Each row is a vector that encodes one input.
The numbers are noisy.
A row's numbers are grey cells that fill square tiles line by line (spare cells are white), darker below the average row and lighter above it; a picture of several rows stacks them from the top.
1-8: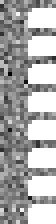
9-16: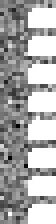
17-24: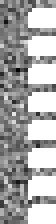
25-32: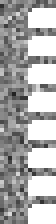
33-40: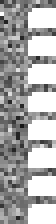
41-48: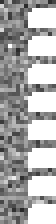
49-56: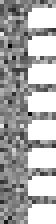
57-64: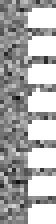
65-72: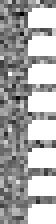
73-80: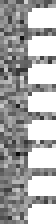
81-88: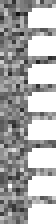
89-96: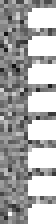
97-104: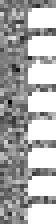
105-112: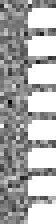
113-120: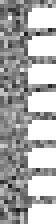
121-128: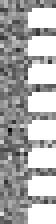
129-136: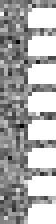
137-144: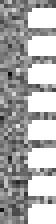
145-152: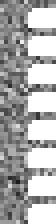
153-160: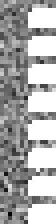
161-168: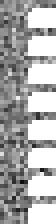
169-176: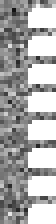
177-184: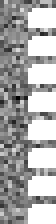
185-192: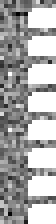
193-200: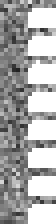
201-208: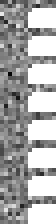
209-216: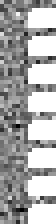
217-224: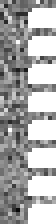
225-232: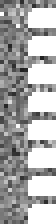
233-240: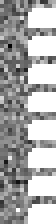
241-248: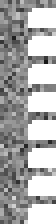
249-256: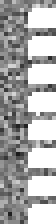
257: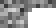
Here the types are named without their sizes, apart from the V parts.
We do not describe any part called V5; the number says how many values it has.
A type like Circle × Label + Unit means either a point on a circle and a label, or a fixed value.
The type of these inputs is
List(Line) × (Tree + V5).
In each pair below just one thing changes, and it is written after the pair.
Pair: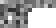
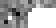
the place on the line in item 1 of the list
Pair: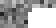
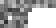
the value of V5
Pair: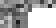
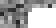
the value of V5
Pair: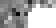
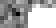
the place on the line in item 2 of the list
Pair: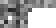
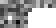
the place on the line in item 2 of the list
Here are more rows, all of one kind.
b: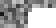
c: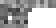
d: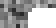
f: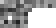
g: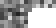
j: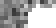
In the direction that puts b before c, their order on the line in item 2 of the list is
b, g, c, d, f, j.
